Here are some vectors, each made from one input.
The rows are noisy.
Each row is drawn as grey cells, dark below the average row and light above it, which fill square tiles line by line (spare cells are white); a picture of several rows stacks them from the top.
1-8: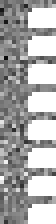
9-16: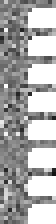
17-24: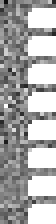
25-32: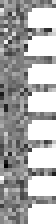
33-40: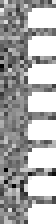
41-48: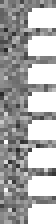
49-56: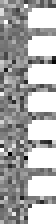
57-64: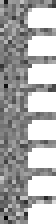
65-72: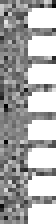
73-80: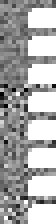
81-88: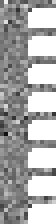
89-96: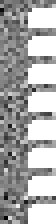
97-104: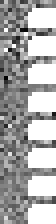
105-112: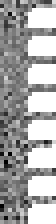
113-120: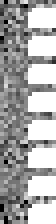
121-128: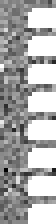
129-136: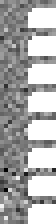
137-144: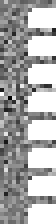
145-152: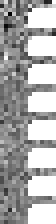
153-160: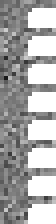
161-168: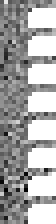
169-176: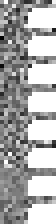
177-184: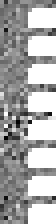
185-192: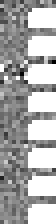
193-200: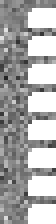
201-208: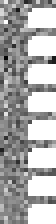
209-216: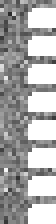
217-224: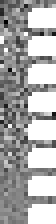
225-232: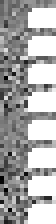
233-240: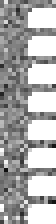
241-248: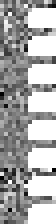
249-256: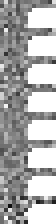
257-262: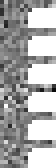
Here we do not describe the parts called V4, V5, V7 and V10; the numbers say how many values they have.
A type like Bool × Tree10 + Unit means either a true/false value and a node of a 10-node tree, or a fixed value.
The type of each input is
Bool × Label9 + (Circle8 + Label11 × V10) × V4 + V5 × V7.
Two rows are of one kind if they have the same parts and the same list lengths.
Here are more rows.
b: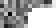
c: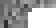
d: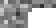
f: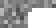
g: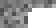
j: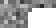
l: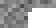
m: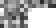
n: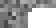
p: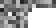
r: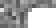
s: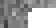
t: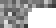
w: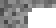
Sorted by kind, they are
b, c, f, n, r, s
d, j
g, m, t, w
l, p

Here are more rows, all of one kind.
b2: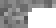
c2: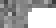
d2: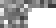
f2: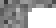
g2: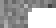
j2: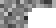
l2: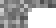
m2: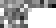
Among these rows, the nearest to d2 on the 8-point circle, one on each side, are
b2 and m2.
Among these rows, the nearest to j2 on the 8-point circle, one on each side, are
g2 and l2.
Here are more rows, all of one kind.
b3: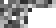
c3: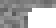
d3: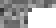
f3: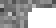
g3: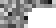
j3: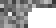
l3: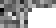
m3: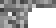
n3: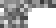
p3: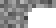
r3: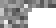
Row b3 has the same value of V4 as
g3 and p3.
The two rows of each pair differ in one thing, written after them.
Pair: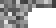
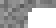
the value of V10
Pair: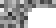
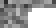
the value of V10
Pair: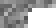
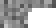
the value of V4
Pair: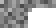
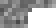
the label
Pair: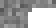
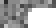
the value of V10
